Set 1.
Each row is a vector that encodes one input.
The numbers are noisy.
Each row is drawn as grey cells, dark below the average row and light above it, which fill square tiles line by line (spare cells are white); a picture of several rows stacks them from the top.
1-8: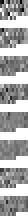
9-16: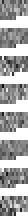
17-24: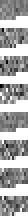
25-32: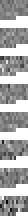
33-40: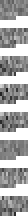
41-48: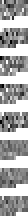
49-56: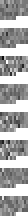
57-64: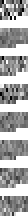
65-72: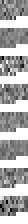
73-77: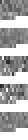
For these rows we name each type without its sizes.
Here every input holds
a list of points on a circle.
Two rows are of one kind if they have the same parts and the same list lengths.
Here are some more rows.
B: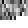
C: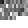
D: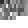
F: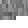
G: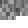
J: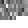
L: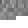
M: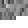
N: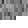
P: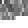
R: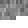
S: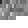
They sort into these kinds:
B
C, D, J, L, M, P, R, S
F, G, N

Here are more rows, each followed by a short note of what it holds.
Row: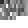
a list of two items
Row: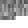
the empty list
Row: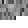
a list of two items
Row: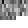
the empty list
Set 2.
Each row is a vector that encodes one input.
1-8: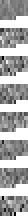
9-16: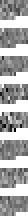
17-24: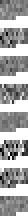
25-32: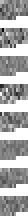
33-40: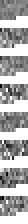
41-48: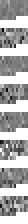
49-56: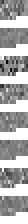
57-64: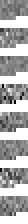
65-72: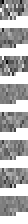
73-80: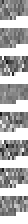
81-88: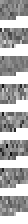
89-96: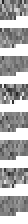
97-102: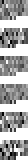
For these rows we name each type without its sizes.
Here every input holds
a list of points on a line.
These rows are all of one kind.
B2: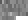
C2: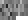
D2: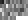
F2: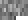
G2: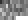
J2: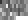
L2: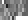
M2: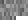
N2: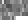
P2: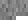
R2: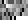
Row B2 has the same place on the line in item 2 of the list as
C2, D2, L2 and M2.
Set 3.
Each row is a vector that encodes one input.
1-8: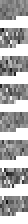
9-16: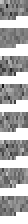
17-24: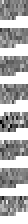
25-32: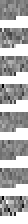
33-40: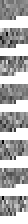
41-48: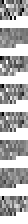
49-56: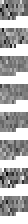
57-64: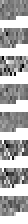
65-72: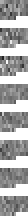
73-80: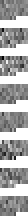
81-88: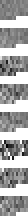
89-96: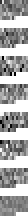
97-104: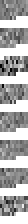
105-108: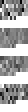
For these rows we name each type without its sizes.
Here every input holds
a list of points on a line.
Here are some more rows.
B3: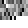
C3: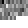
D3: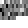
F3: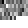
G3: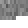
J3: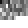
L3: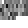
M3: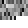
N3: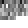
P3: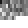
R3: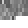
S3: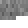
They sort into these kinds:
B3, C3, F3, J3, L3, M3, P3, R3
D3, G3, S3
N3

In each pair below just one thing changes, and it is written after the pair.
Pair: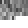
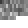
the place on the line in item 1 of the list
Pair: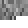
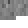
the place on the line in item 1 of the list
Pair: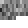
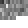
the place on the line in item 1 of the list
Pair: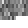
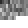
the place on the line in item 2 of the list
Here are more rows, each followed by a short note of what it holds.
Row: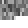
a list of one item
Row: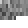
a list of one item
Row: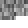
the empty list
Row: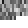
the empty list
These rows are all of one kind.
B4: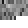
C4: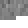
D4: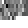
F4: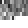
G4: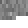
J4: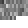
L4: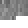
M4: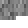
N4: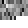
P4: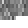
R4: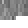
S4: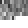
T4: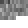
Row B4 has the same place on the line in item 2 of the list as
D4 and T4.
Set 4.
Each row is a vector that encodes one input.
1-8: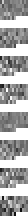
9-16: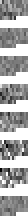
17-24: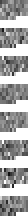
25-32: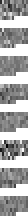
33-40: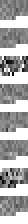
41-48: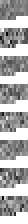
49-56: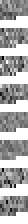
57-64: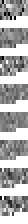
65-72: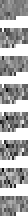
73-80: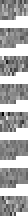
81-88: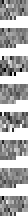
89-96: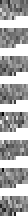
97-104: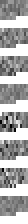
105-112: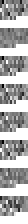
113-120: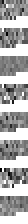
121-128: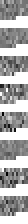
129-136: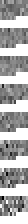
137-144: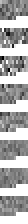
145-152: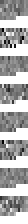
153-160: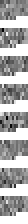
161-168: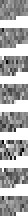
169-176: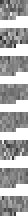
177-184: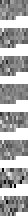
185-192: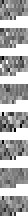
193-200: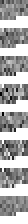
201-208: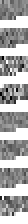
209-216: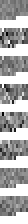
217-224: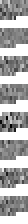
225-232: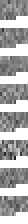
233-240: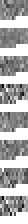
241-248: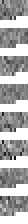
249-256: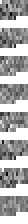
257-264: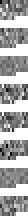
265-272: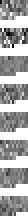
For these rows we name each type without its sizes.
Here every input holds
a list of points on a circle.
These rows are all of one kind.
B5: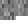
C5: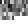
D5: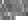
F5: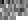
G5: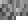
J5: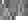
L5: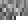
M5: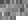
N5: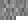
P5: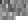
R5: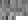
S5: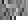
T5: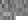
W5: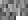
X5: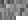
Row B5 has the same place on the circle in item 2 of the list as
G5, L5, P5 and T5.
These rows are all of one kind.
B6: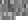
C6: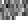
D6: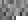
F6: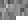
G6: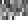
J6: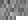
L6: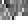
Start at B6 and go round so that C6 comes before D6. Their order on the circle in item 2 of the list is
B6, C6, J6, G6, D6, L6, F6.
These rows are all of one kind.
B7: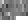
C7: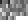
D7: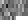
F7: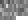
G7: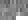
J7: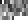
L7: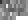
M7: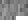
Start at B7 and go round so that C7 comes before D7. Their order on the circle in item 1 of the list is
B7, L7, J7, C7, G7, M7, D7, F7.
